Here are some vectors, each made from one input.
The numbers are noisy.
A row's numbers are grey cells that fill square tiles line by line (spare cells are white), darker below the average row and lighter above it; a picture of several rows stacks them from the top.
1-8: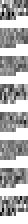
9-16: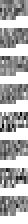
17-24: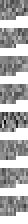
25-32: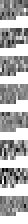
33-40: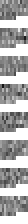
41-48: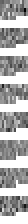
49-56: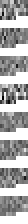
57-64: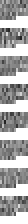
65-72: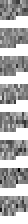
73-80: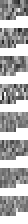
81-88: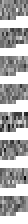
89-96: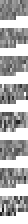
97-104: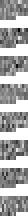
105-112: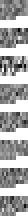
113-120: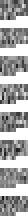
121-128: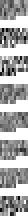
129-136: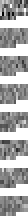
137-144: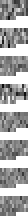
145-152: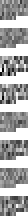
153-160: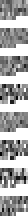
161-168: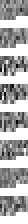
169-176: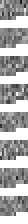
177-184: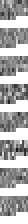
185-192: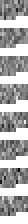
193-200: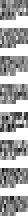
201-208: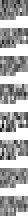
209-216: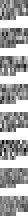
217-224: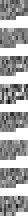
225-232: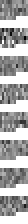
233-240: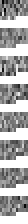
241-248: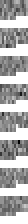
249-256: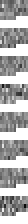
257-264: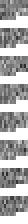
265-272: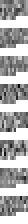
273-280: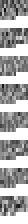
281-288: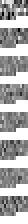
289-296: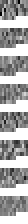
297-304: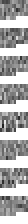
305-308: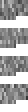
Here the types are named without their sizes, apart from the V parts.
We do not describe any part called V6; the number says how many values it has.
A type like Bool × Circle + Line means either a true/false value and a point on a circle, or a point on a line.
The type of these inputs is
List(Bool × (Line + V6)).
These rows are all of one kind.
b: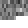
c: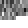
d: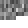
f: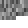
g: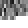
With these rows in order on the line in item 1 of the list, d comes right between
c and g.
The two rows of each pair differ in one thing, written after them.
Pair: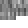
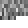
the true/false value in item 2 of the list
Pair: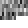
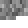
the true/false value in item 2 of the list
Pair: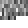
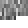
the true/false value in item 2 of the list
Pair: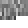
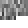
the place on the line in item 2 of the list
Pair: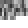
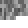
the true/false value in item 2 of the list
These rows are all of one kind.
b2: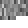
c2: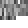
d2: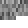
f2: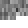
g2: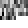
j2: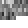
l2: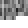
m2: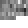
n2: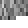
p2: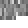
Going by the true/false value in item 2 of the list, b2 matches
l2 and n2.
